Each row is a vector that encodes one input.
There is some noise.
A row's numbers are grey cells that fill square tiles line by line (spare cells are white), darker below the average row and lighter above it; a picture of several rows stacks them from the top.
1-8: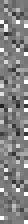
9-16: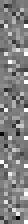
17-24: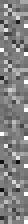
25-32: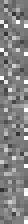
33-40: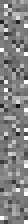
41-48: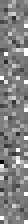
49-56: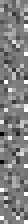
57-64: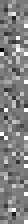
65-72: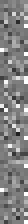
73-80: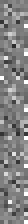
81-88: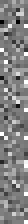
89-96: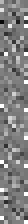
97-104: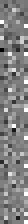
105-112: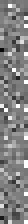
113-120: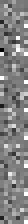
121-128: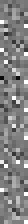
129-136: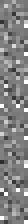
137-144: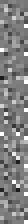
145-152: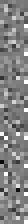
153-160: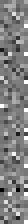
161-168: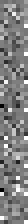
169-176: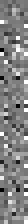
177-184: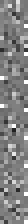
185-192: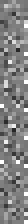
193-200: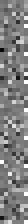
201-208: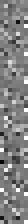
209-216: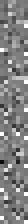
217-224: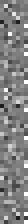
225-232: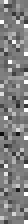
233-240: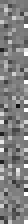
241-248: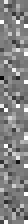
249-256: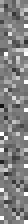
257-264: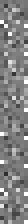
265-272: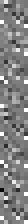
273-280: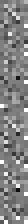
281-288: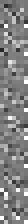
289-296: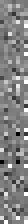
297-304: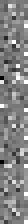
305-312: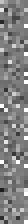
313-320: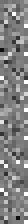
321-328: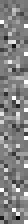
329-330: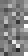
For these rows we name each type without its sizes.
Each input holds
a list of points on a line.
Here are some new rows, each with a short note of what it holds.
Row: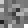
a list of two items
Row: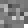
a list of one item
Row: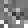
a list of one item
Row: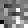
the empty list
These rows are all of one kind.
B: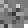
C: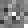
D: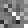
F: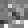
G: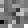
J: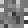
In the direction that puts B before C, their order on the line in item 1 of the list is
G, J, B, F, C, D.
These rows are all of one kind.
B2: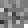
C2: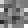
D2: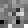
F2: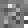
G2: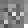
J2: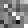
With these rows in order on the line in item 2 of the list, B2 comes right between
C2 and J2.
